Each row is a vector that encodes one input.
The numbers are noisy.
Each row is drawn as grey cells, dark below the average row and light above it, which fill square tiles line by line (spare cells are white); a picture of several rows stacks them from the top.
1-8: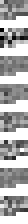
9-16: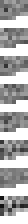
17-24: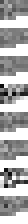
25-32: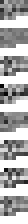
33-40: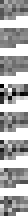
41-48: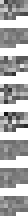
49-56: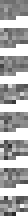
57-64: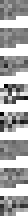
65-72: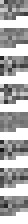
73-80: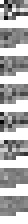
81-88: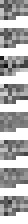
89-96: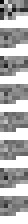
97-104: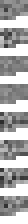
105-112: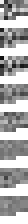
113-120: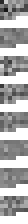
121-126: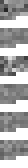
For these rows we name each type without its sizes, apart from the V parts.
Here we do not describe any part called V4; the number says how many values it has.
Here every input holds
a list of items, each a true/false value and a value of V4.
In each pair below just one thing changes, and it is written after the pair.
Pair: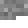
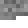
the value of V4 in item 1 of the list
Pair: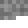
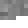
the value of V4 in item 2 of the list
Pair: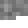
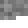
the true/false value in item 2 of the list
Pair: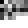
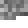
the value of V4 in item 1 of the list
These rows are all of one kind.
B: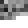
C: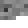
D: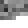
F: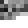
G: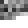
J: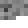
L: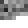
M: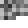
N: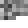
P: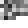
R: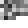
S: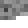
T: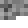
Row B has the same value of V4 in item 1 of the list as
D and L.
